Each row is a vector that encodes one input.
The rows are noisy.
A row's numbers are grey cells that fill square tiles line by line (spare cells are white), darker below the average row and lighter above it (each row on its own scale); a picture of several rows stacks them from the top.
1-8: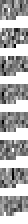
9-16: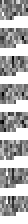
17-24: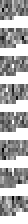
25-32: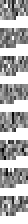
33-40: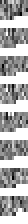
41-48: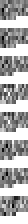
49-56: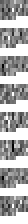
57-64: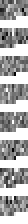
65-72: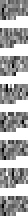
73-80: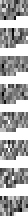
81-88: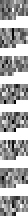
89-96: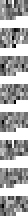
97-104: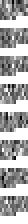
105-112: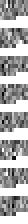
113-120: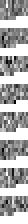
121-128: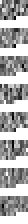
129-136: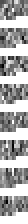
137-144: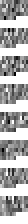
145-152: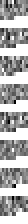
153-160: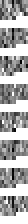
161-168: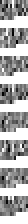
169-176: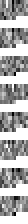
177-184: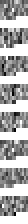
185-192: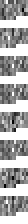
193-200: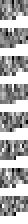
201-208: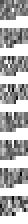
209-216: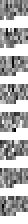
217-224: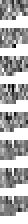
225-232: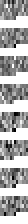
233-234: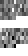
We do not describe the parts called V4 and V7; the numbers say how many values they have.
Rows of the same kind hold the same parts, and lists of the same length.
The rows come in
4 kinds.
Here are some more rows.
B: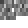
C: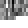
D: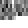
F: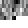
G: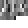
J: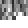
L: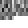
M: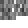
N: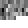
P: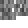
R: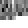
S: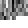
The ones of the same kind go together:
B, G, M, P
C, F, S
D, L, R
J, N

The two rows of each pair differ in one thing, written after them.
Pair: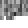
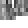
the value of V7
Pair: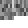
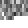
the value of V7
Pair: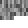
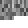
the value of V7
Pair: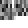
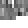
the value of V7
